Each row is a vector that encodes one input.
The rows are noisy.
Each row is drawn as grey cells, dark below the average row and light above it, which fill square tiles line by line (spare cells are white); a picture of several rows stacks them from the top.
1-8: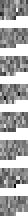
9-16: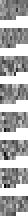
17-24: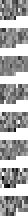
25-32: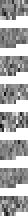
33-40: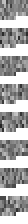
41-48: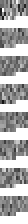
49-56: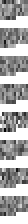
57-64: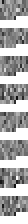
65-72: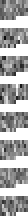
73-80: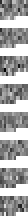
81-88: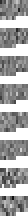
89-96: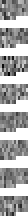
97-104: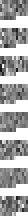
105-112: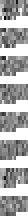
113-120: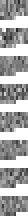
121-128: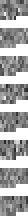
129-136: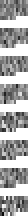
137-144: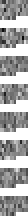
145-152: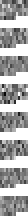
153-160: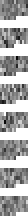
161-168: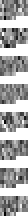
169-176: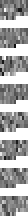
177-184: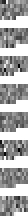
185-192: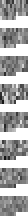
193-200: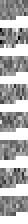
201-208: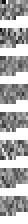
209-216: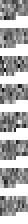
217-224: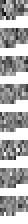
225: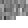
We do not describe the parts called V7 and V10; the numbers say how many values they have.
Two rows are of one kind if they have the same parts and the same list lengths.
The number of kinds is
3.
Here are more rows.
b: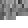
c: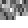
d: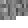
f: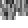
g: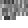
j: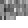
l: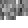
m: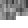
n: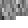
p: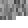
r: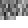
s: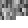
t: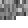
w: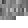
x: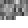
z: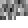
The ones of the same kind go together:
b, l, p, z
c, d, m, n, s, t, w, x
f, g, j, r

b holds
a point on a 4-point line.
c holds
a value of V7 and a value of V10.
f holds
a point on a 9-point circle.
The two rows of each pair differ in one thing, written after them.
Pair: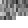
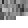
the value of V10
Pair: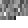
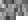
the value of V7
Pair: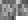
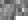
the value of V10
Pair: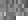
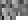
the value of V10
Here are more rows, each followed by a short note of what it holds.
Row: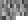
a value of V7 and a value of V10
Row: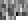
a value of V7 and a value of V10
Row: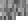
a point on a 4-point line
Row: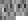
a point on a 9-point circle
